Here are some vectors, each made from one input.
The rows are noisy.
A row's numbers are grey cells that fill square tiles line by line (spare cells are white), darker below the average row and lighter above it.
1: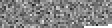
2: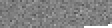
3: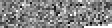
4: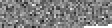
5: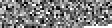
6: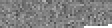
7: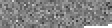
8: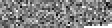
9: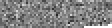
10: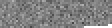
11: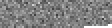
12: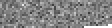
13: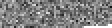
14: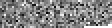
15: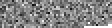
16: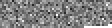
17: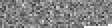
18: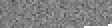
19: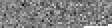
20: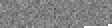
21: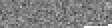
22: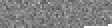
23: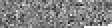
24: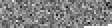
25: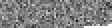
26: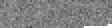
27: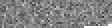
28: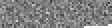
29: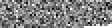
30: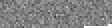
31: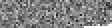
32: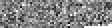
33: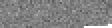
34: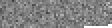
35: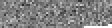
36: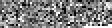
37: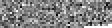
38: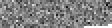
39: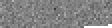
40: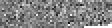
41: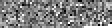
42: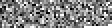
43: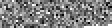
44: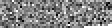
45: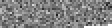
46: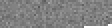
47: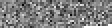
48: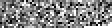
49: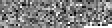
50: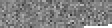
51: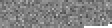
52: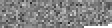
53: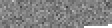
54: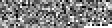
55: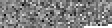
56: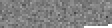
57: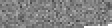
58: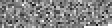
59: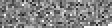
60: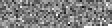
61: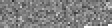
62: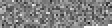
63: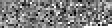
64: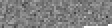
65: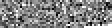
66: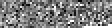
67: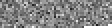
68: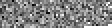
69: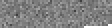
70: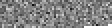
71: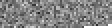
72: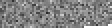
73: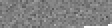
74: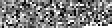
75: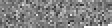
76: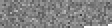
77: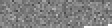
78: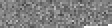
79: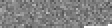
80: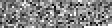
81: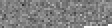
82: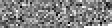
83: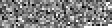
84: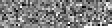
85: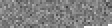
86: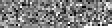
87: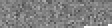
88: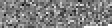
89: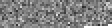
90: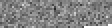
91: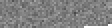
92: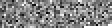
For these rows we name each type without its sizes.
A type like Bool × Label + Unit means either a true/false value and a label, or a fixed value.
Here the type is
(Bool × Bool × Bool + Line) × Line.
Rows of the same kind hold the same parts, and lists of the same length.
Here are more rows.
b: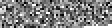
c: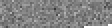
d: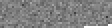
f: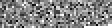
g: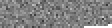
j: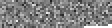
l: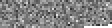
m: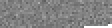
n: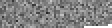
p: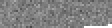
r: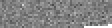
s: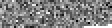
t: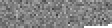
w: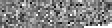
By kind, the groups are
b, c, f, j, l, p, r, s, w
d, g, m, n, t

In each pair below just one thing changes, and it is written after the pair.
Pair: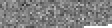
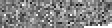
the place on the line
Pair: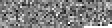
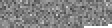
one of the three true/false values
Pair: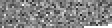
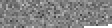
one of the three true/false values
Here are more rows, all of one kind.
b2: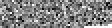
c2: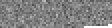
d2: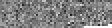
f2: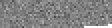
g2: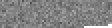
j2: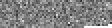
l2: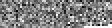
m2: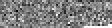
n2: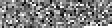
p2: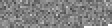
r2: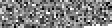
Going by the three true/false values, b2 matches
j2 and n2.
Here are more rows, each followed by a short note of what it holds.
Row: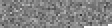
a point on a line and three true/false values
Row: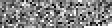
a point on a line and three true/false values
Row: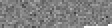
a point on each of two lines
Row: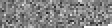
a point on each of two lines
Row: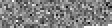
a point on a line and three true/false values
